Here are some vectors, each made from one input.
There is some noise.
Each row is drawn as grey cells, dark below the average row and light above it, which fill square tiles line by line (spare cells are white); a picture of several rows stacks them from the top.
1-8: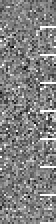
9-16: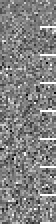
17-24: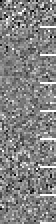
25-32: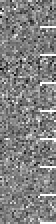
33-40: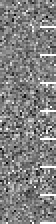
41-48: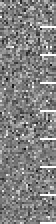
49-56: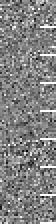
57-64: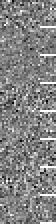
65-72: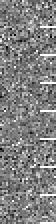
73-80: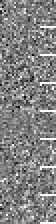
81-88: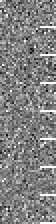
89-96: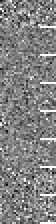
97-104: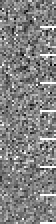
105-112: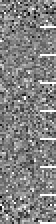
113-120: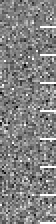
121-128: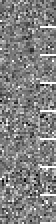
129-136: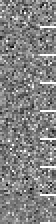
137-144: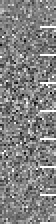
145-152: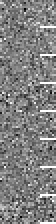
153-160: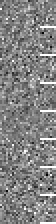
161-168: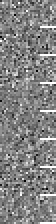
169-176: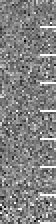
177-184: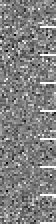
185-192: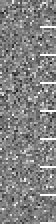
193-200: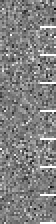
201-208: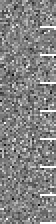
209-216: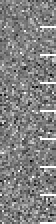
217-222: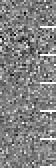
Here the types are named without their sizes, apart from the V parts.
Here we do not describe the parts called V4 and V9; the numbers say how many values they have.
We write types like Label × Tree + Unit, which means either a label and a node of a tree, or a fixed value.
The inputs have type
(Bool × Bool × Bool × Bool + V4) × (Circle + V9).
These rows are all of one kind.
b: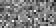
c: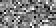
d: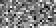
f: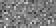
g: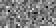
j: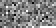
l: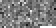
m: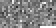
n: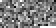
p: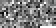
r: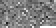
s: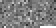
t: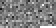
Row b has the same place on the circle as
d, g and j.
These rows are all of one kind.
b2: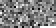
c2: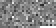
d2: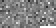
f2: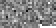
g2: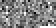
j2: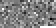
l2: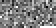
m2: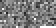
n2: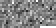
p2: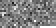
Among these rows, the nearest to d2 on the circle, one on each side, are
l2 and m2.
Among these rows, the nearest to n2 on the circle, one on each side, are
b2 and j2.
